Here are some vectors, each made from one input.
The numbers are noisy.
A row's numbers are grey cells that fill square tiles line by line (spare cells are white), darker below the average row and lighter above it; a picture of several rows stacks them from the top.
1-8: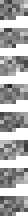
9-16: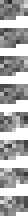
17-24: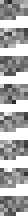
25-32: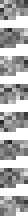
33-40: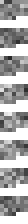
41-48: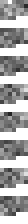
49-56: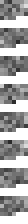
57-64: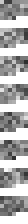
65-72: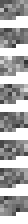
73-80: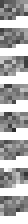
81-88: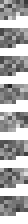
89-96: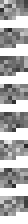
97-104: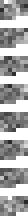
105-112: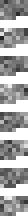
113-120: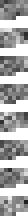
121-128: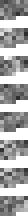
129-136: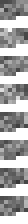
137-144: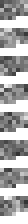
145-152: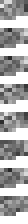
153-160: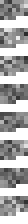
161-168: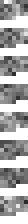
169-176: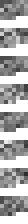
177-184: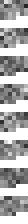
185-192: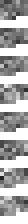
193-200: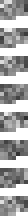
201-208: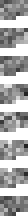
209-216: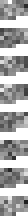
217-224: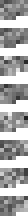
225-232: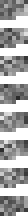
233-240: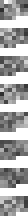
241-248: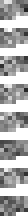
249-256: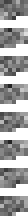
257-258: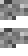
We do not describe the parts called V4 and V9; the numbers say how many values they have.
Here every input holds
either a value of V4 and a value of V9, or a list of up to two points on a 5-point line.
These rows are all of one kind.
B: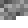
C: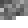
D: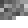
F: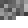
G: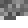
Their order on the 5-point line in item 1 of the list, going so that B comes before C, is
G, B, C, D, F.
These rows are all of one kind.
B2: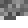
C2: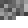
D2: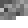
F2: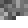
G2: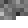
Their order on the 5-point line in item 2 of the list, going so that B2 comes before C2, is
B2, D2, F2, C2, G2.
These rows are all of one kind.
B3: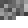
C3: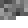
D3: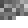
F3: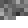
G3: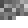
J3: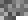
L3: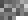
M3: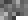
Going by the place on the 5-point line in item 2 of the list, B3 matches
C3 and M3.
